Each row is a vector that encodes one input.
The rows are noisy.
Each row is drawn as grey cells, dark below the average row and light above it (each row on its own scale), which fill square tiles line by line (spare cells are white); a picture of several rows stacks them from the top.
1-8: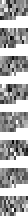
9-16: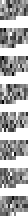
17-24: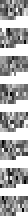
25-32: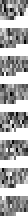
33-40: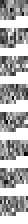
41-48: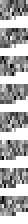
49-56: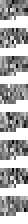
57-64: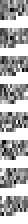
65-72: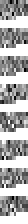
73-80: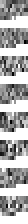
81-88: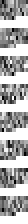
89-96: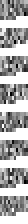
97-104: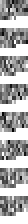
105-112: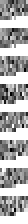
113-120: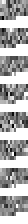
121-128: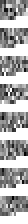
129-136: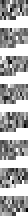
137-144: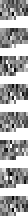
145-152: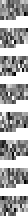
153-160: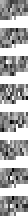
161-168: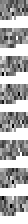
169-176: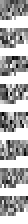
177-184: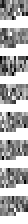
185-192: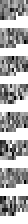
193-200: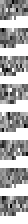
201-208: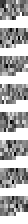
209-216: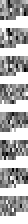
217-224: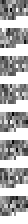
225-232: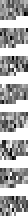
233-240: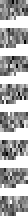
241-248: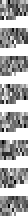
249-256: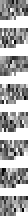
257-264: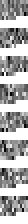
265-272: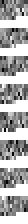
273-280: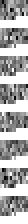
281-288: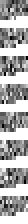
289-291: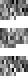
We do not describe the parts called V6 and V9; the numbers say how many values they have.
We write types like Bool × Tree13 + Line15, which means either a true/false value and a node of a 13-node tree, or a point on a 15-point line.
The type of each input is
Bool × Label7 + Unit + V6 × V9.
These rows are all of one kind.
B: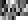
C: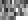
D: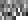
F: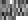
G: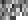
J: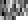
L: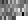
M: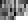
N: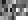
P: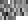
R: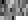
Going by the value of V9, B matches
C and F.
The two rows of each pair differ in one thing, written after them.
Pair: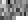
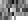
the true/false value
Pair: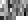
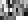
the label
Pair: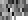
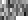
the true/false value
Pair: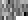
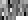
the label
